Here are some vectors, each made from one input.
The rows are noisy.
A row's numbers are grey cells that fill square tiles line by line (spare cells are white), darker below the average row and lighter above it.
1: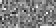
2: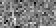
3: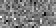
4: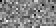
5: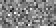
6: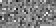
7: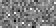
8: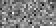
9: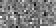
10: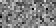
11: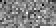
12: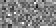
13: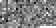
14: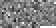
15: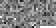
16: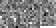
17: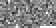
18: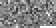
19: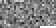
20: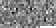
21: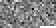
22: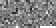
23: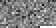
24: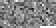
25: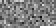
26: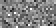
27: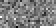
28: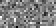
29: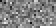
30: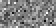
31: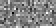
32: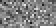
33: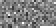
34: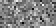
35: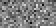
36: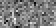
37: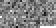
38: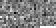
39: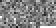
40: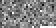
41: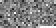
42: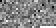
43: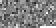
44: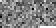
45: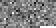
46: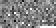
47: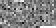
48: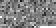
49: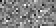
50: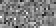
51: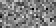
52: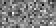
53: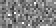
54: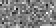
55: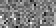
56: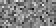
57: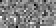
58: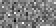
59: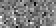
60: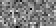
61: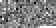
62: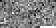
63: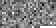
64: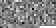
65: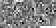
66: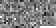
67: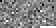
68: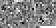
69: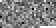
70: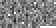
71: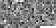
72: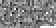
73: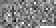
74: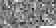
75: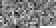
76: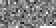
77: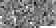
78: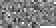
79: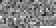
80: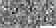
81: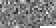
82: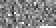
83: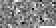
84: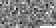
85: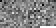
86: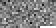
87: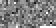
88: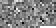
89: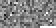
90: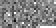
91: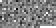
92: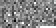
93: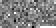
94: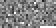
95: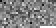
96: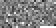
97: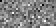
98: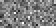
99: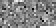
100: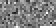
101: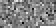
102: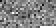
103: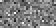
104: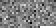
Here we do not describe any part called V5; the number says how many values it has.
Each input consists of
a point on a 7-point line and a value of V5, together with either a fixed value, or four true/false values.
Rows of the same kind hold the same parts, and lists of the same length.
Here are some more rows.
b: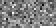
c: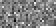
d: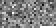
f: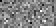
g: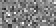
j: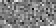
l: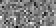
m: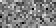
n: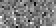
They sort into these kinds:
b, d, m
c, f, g, j, l, n

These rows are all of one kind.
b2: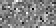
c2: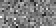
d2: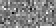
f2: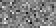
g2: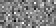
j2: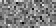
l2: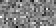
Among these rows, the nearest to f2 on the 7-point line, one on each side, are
d2 and l2.
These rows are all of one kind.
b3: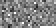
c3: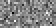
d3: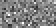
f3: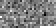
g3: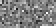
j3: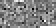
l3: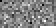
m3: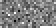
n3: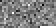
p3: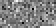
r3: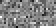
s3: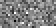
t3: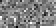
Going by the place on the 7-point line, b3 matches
j3, l3 and n3.
